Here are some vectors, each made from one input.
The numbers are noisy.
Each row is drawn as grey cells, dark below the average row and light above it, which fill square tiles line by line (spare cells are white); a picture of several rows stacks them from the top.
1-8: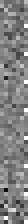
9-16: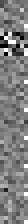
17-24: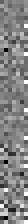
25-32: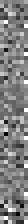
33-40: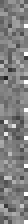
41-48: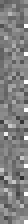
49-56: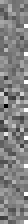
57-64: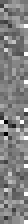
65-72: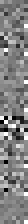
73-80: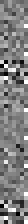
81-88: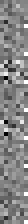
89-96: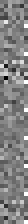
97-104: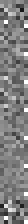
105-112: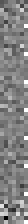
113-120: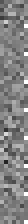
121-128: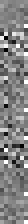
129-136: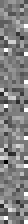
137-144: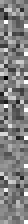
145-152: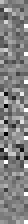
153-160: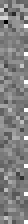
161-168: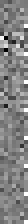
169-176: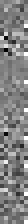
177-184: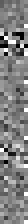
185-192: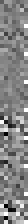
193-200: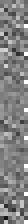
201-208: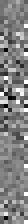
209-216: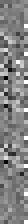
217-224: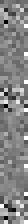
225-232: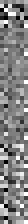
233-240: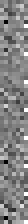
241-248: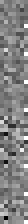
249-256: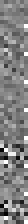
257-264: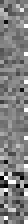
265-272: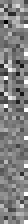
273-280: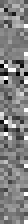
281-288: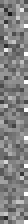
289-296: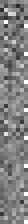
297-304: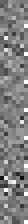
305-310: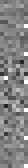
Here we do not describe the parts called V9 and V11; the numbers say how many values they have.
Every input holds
a point on an 8-point line, a true/false value, a value of V9 and a value of V11.
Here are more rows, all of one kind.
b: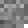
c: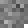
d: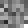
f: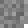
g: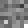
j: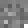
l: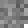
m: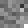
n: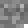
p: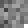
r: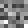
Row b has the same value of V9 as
c, d and n.
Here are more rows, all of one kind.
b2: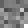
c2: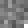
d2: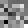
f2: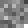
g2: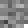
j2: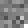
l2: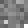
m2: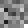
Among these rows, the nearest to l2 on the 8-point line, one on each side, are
c2 and j2.
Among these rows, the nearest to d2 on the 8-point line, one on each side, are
j2 and m2.
